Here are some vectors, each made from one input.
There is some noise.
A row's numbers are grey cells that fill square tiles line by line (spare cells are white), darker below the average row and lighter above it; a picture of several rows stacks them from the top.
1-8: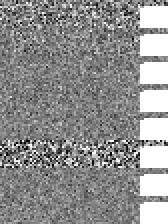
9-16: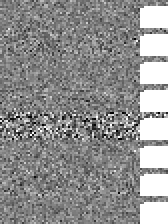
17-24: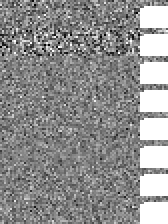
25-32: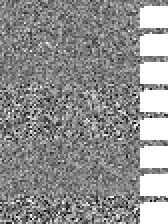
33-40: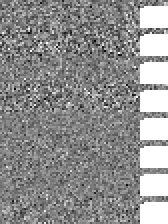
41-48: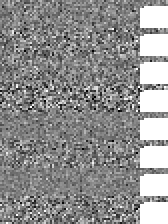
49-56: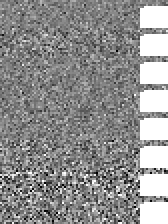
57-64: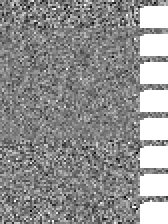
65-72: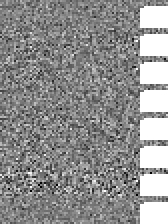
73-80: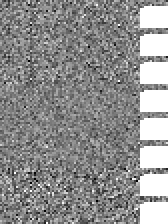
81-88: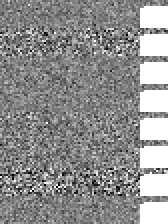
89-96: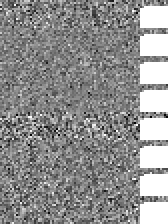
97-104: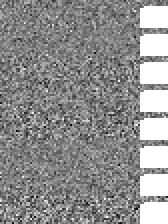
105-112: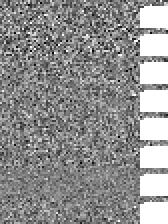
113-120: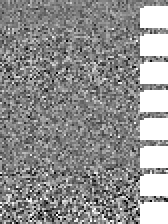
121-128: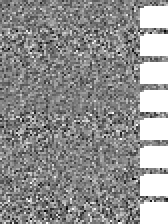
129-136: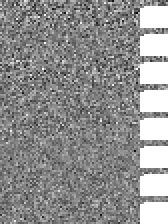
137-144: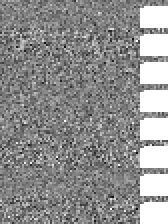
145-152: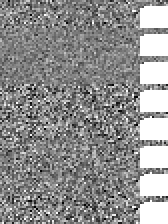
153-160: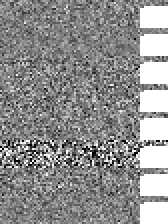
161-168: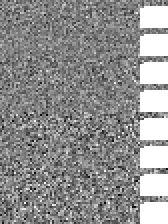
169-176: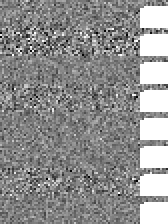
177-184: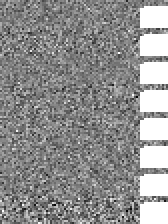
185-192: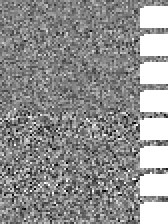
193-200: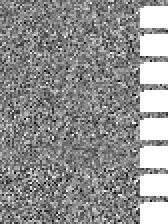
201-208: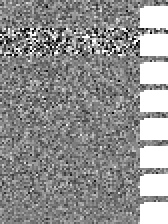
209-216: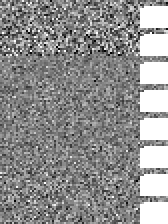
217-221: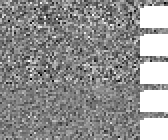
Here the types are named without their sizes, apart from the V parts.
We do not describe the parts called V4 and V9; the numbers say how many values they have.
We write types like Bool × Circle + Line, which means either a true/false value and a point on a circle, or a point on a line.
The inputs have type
(Bool × Line + V9) × (Line + V4).
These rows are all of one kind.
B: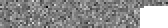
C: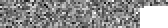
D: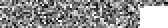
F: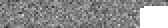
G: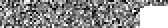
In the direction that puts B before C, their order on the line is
G, B, D, C, F.
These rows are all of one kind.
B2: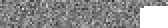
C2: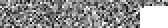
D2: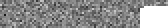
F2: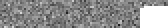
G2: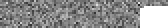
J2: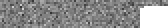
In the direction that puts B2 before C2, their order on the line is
D2, B2, J2, C2, G2, F2.
